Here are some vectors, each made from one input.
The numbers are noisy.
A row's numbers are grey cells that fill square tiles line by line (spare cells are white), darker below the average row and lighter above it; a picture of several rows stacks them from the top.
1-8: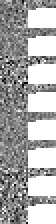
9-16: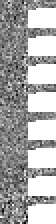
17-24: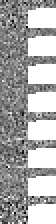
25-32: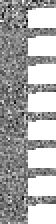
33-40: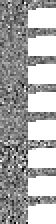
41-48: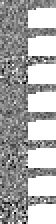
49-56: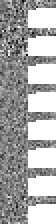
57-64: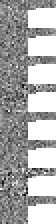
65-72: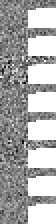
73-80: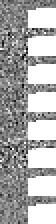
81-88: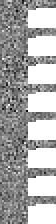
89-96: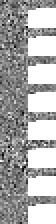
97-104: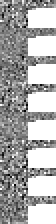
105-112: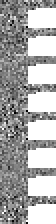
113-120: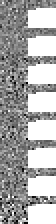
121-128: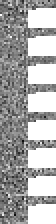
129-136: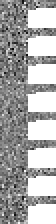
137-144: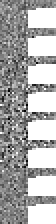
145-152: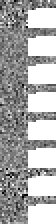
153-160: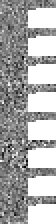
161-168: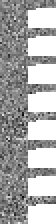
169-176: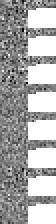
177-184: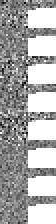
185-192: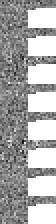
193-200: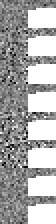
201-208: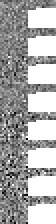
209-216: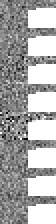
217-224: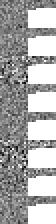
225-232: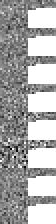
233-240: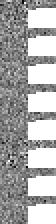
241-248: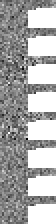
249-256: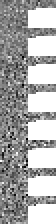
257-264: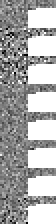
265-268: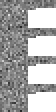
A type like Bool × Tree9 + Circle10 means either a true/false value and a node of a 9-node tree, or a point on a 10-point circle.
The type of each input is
(Bool × Circle9 × Circle10 + Unit) × Label4.
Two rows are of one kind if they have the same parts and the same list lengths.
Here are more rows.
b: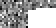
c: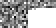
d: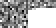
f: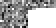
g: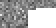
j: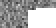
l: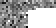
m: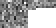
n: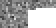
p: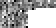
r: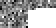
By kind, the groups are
b, g, j, l, m, n, p, r
c, d, f

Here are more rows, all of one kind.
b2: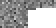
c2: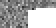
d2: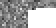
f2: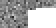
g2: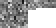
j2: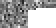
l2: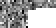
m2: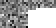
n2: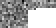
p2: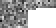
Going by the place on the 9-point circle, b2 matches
l2 and n2.
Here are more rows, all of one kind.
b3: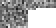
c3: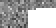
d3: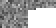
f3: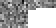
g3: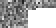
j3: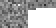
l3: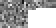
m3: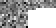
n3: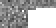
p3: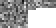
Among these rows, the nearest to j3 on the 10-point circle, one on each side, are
c3 and g3.
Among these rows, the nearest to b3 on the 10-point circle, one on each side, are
d3 and m3.
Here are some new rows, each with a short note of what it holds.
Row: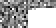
one of 4 labels
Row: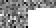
a point on a 9-point circle, a point on a 10-point circle, one of 4 labels and a true/false value
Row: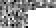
a point on a 9-point circle, a point on a 10-point circle, one of 4 labels and a true/false value
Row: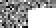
one of 4 labels
